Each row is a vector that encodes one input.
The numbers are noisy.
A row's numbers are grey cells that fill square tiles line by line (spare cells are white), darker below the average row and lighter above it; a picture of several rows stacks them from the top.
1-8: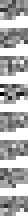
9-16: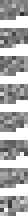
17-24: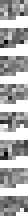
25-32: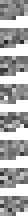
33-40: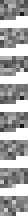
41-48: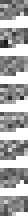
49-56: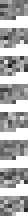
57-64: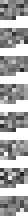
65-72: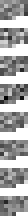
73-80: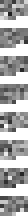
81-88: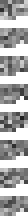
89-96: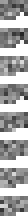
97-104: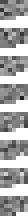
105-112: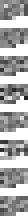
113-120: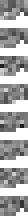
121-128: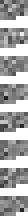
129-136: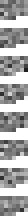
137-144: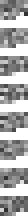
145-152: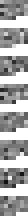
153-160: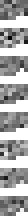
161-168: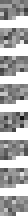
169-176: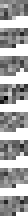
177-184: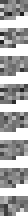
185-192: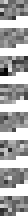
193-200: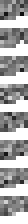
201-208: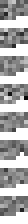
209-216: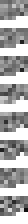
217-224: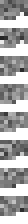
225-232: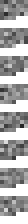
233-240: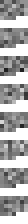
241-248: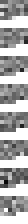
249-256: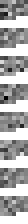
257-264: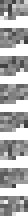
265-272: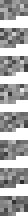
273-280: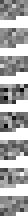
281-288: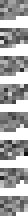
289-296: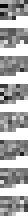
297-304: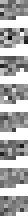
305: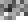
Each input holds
a true/false value, together with either a point on a 13-point circle, or a point on a 15-point line.
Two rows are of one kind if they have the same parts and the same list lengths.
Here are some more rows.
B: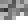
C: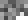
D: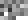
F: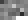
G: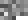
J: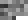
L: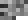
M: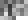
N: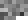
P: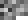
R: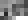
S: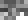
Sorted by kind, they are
B, C, R, S
D, F, G, J, L, M, N, P

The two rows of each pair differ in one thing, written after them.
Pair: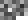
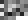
the true/false value
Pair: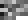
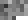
the true/false value
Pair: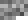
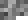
the place on the 15-point line
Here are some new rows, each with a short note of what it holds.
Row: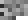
a point on a 15-point line and a true/false value
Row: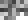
a point on a 13-point circle and a true/false value
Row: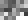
a point on a 13-point circle and a true/false value
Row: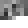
a point on a 13-point circle and a true/false value
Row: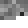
a point on a 15-point line and a true/false value
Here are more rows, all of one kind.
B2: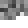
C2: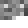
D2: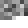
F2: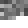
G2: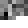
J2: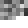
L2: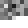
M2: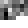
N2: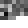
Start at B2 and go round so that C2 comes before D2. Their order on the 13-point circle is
B2, F2, N2, J2, G2, C2, M2, D2, L2.
